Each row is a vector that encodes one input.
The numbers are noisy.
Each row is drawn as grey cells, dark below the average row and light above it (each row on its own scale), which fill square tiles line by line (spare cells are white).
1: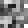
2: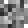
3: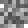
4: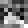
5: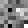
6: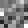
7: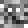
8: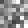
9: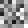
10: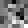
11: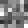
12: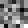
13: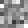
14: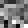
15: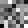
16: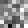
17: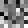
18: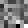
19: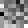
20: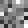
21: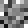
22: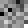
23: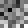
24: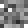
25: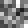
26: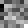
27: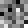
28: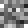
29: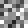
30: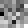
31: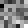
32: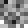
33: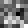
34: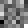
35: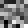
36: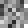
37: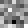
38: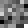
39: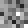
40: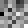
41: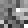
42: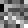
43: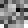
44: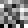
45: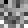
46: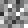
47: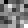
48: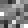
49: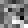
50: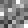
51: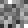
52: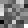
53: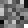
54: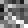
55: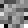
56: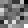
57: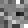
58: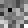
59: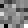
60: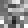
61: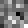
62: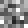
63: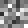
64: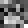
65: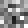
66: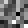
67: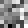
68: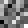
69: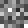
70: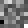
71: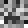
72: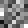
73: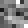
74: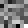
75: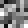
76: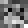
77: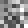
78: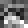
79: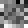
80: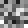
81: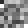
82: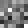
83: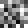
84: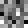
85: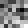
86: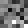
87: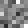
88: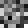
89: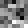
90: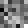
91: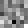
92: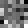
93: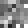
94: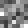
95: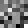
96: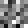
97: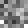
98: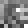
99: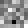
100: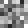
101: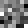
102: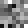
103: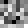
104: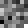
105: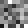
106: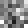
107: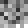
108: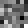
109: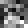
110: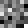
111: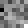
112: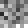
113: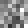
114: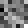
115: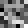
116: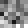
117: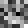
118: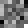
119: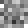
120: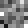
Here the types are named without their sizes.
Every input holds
a point on a circle, together with either a point on a circle, or a point on a line.
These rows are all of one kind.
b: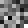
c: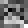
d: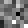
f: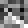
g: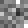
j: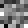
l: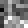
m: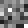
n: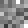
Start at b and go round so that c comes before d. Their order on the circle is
b, f, c, l, d, g, n, m, j.
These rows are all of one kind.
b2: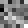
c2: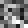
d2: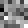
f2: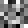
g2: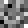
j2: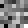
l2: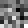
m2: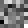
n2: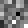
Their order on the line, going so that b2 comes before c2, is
b2, d2, c2, f2, n2, j2, g2, m2, l2.
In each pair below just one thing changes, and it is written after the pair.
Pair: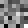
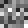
the place on the line
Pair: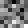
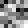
the place on the circle
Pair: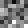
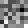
the place on the line
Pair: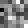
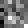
the place on the circle
